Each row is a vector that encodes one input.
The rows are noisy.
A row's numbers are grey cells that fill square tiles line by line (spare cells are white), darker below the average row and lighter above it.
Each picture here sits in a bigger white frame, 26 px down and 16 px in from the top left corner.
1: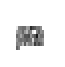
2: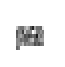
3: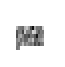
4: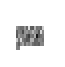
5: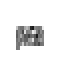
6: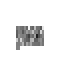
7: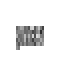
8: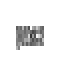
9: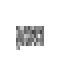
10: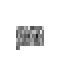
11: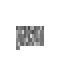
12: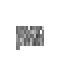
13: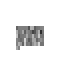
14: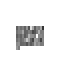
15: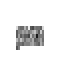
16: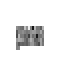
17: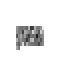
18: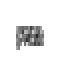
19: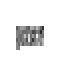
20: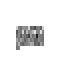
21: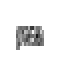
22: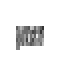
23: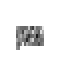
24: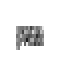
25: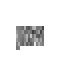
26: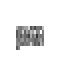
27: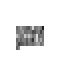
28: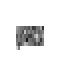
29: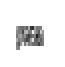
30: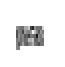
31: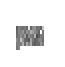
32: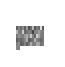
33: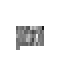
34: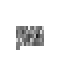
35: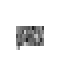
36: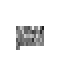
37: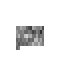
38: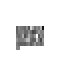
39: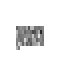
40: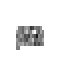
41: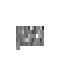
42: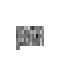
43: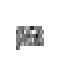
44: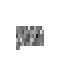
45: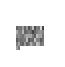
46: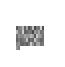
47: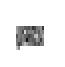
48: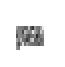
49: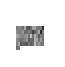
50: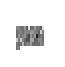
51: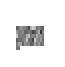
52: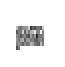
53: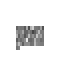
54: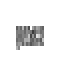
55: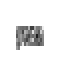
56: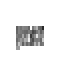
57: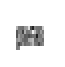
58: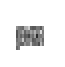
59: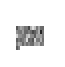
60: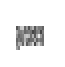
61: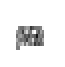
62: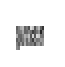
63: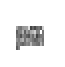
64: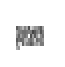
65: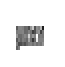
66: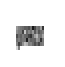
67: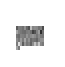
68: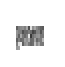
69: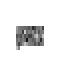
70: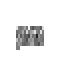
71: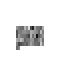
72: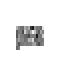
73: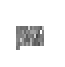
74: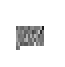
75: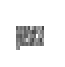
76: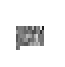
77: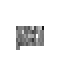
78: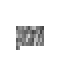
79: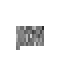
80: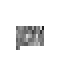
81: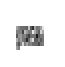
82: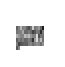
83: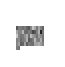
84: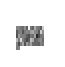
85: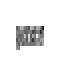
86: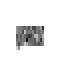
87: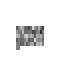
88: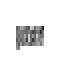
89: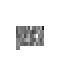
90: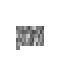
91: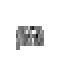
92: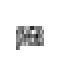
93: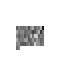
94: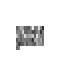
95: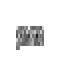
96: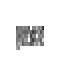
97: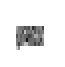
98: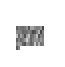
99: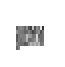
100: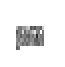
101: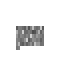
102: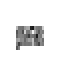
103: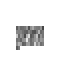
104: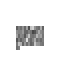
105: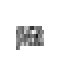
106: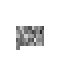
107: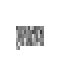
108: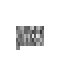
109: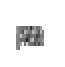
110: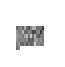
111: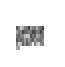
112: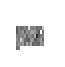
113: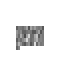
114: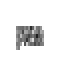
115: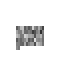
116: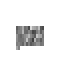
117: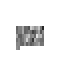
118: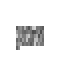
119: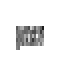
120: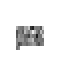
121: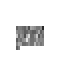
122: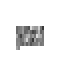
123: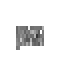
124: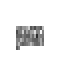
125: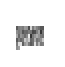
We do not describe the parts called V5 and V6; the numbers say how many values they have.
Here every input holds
either a value of V5 and a value of V6, or a list of up to two points on a 4-point line.
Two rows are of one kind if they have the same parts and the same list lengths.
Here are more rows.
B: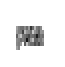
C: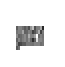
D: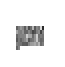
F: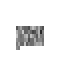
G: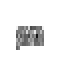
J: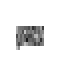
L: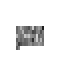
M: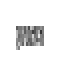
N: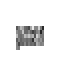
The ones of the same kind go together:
B
C, D, F, L, M, N
G
J

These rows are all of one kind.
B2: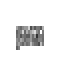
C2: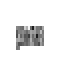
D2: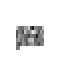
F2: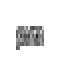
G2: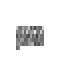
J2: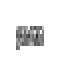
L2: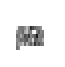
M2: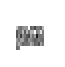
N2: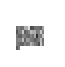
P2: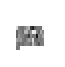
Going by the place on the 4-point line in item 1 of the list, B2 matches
G2, J2, M2 and N2.
